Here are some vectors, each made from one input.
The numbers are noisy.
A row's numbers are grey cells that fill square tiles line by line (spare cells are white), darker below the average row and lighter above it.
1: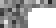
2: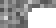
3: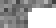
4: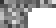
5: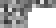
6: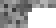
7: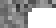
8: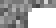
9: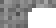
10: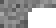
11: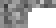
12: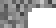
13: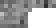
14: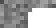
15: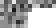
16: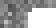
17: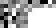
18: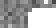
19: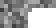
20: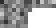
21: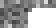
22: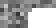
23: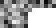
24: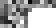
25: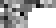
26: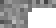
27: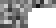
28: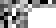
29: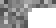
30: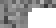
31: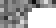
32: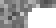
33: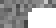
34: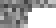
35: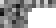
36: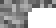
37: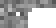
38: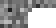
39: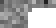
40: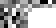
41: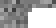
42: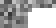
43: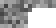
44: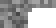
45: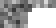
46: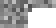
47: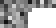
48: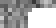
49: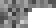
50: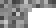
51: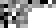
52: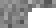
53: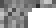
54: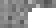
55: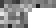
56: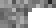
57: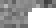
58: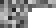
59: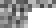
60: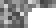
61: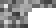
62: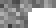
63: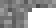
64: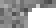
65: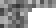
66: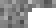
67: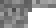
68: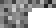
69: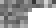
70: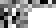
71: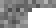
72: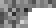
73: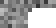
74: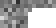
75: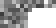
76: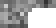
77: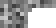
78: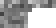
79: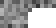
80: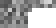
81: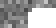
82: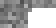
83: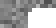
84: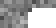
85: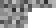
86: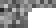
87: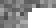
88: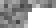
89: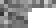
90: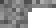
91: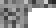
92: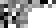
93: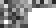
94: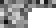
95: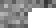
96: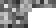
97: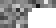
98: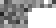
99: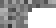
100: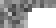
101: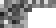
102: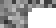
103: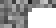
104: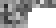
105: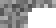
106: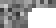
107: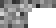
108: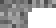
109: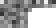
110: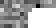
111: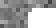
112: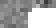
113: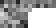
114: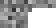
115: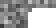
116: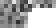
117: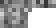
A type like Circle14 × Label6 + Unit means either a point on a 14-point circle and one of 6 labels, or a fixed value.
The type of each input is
(Bool × Bool × Bool + Label5) × Label6 + Unit.
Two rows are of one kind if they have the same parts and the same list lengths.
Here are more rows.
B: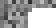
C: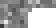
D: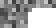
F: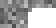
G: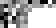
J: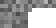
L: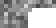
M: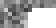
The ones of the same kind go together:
B, C, D, F, J, M
G
L

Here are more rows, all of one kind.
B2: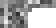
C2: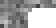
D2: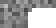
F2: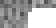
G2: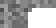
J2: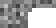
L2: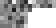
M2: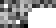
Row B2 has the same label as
C2 and F2.
